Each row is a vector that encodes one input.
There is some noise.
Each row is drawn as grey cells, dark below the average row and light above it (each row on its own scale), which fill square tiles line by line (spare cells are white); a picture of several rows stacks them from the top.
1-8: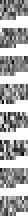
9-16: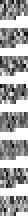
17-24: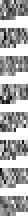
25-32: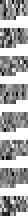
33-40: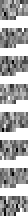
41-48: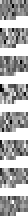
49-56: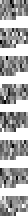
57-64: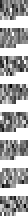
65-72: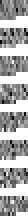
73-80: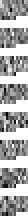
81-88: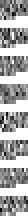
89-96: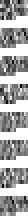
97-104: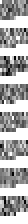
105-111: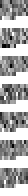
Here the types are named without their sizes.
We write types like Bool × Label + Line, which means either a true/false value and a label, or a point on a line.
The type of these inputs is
(Bool × Bool × Bool + Unit) × Circle × Circle.
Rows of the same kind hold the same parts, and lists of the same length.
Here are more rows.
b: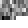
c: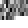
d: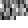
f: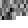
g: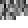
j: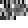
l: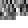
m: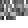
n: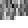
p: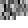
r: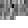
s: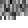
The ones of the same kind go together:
b, c, d, f, l, n, r
g, j, m, p, s

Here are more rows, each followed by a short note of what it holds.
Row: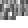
a point on each of two circles and three true/false values
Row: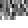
a point on each of two circles
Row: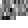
a point on each of two circles and three true/false values
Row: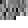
a point on each of two circles
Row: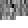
a point on each of two circles and three true/false values
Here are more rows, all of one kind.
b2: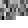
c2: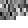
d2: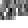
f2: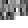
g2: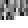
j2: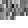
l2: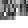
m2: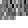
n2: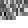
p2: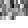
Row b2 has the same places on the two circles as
f2, g2 and l2.
